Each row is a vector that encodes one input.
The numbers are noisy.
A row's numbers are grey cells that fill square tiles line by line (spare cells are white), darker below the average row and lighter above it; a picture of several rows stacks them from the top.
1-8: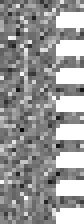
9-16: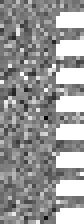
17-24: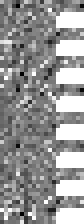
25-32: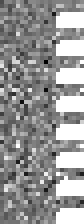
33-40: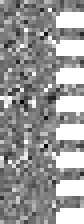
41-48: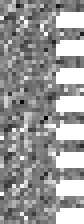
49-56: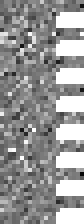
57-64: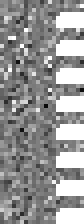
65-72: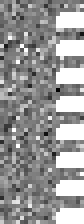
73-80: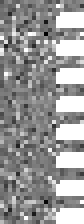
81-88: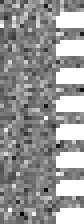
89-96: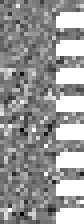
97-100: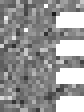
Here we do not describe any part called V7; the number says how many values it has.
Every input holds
a point on a 4-point line, together with either three true/false values, or a value of V7.
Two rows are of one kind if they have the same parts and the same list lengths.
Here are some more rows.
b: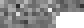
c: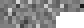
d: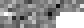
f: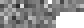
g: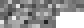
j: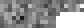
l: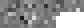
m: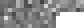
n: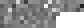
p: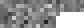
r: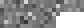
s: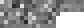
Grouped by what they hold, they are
b, c, g, l, p, r, s
d, f, j, m, n

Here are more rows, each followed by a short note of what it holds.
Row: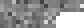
a point on a 4-point line and three true/false values
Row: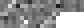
a point on a 4-point line and three true/false values
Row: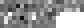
a point on a 4-point line and a value of V7
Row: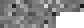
a point on a 4-point line and three true/false values
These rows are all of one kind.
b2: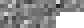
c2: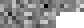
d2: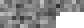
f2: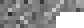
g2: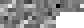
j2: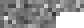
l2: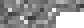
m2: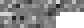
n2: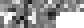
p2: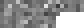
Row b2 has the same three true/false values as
g2, m2 and p2.
